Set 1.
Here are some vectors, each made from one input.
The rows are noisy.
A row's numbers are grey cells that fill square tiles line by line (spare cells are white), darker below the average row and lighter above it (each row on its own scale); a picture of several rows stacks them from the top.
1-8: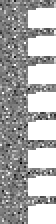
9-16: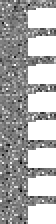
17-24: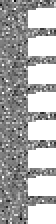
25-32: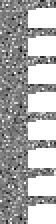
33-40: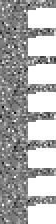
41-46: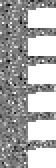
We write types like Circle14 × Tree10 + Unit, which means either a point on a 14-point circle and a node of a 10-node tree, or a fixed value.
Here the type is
Label4.
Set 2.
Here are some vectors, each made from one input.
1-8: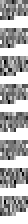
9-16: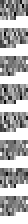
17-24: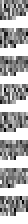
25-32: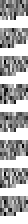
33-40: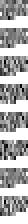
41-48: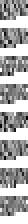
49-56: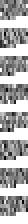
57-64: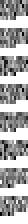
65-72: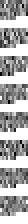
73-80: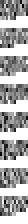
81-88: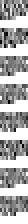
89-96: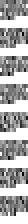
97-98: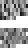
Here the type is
Line14.
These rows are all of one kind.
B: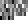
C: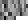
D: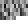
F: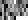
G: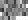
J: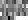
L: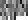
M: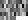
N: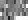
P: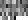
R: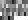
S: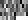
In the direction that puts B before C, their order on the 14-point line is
G, N, J, R, B, D, C, F, P, L, S, M.
